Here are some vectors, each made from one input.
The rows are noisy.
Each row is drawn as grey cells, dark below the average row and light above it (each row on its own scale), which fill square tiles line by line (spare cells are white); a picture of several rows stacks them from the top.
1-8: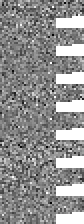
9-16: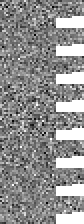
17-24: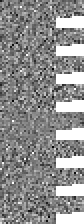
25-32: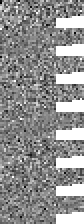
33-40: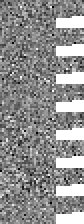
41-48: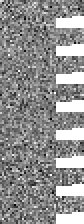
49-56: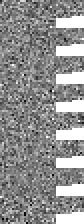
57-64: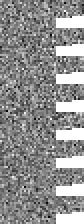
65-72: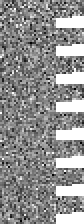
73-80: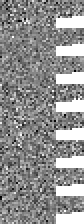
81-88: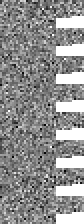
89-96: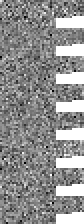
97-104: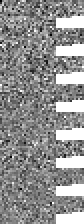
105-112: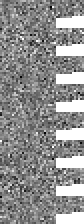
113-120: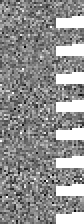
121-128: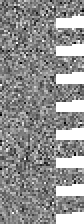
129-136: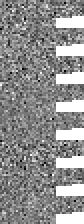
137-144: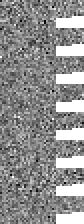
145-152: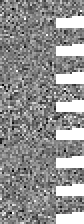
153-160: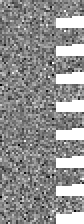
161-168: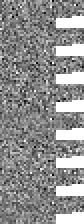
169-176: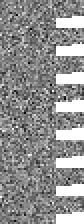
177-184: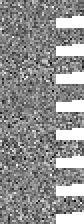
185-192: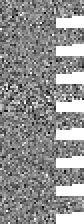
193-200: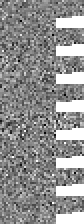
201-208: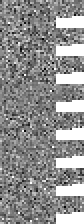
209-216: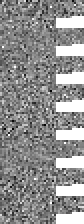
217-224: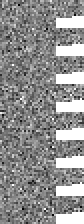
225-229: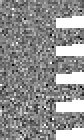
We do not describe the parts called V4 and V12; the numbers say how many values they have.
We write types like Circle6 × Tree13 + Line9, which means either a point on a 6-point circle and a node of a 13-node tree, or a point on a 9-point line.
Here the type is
(Bool × Bool × Bool + Label8) × V4 × V12.
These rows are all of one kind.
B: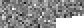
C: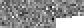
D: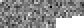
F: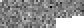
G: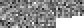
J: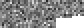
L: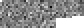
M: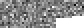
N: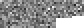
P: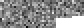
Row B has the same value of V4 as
D and F.
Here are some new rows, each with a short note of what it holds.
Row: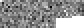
one of 8 labels, a value of V4 and a value of V12
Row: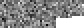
three true/false values, a value of V4 and a value of V12
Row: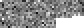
one of 8 labels, a value of V4 and a value of V12
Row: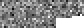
three true/false values, a value of V4 and a value of V12
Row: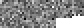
one of 8 labels, a value of V4 and a value of V12
